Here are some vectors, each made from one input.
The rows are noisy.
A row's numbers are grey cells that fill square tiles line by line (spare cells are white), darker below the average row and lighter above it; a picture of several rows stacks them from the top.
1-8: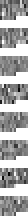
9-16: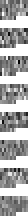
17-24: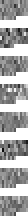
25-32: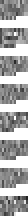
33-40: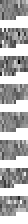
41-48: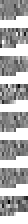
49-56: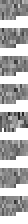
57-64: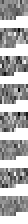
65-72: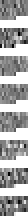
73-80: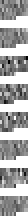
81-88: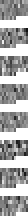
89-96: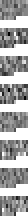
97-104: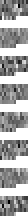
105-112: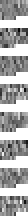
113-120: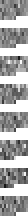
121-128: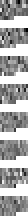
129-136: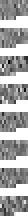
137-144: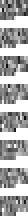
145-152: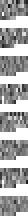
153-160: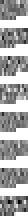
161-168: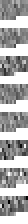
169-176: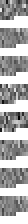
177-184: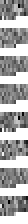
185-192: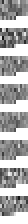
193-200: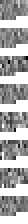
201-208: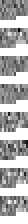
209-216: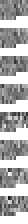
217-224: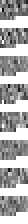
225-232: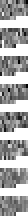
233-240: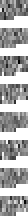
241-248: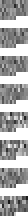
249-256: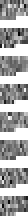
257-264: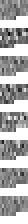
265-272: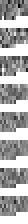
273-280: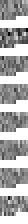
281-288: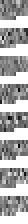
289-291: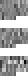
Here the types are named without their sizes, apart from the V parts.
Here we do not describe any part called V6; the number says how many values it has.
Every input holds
a point on a line and a value of V6, together with either a point on a circle and a true/false value, or a fixed value.
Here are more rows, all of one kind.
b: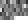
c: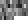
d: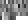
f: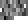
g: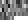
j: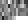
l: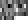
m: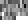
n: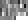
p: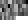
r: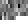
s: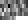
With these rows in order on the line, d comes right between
c and m.
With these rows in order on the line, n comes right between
g and s.
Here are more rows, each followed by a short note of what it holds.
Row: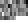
a point on a circle, a point on a line, a true/false value and a value of V6
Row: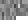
a point on a line and a value of V6
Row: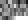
a point on a circle, a point on a line, a true/false value and a value of V6
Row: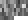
a point on a circle, a point on a line, a true/false value and a value of V6
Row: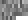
a point on a line and a value of V6
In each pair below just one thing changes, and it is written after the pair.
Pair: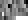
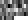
the place on the circle
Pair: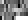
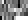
the value of V6
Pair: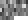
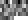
the place on the line
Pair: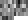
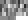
the true/false value
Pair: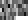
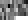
the value of V6
